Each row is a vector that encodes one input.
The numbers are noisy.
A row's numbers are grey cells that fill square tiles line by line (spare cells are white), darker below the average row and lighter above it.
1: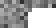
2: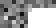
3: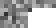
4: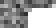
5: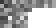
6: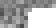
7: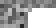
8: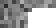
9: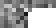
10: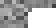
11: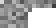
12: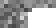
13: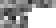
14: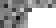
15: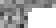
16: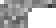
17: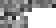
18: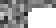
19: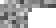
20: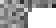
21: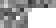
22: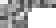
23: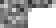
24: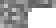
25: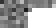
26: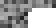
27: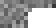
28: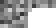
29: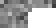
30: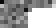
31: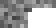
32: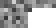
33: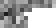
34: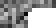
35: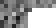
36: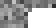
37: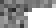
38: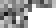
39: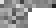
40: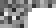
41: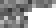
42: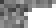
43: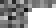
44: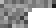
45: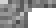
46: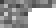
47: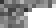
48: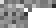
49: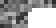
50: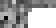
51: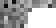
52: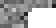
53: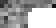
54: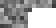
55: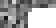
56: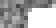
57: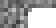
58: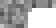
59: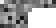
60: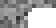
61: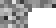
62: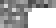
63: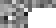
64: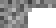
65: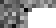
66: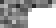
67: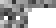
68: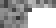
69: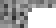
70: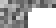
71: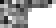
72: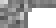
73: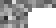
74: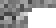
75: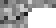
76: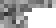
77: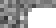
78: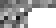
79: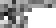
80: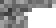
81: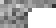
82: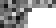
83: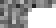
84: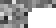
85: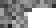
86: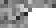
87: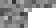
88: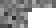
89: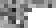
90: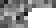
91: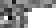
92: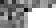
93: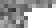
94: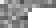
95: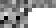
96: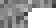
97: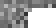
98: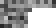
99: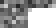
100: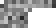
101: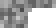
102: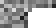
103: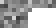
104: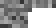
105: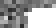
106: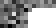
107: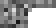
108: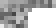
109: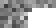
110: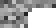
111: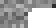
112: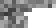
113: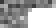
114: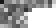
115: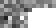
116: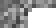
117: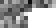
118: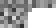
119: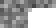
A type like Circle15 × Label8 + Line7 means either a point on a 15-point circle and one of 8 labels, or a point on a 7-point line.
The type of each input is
(Bool × Bool × Bool + Unit) × Label7 × Line7.
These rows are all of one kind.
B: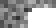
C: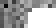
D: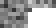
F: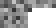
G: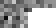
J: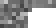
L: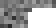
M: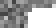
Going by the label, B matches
G and L.
